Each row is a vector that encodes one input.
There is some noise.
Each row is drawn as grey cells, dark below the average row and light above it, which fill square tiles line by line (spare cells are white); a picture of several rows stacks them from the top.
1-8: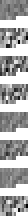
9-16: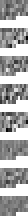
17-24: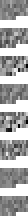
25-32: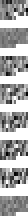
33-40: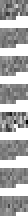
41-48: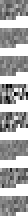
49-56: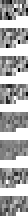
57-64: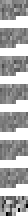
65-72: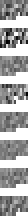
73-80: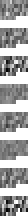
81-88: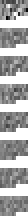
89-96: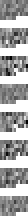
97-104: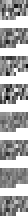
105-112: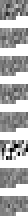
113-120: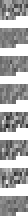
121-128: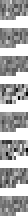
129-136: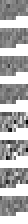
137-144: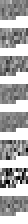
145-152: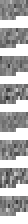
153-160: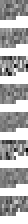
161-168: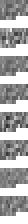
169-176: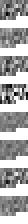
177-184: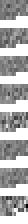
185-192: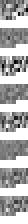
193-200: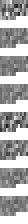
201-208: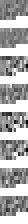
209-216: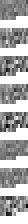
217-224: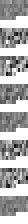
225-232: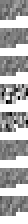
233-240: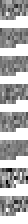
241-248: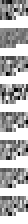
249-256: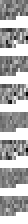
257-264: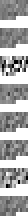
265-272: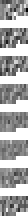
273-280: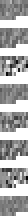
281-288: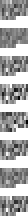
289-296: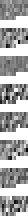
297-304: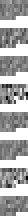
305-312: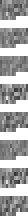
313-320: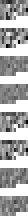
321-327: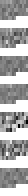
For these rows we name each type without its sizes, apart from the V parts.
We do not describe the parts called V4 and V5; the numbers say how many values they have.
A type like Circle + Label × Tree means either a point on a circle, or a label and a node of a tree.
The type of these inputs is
Line × V5 + List(Label × V4).
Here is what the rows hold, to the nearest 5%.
About 20% of them hold a point on a line and a value of V5. The rest are lists of items, each a label and a value of V4.
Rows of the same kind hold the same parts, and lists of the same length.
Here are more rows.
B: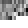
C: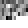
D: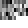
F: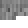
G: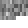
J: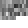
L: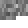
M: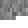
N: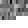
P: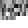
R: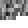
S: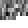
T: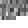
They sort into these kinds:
B, C, D
F, G, M, P
J, L, R, S
N, T

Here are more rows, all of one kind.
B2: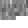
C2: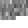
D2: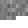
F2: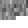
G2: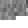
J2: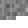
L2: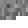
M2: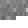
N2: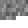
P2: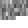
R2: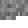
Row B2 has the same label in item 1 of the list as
F2, G2 and J2.
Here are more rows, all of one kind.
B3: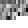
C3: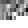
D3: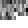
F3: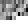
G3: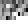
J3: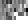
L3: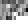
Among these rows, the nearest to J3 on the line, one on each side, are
D3 and G3.
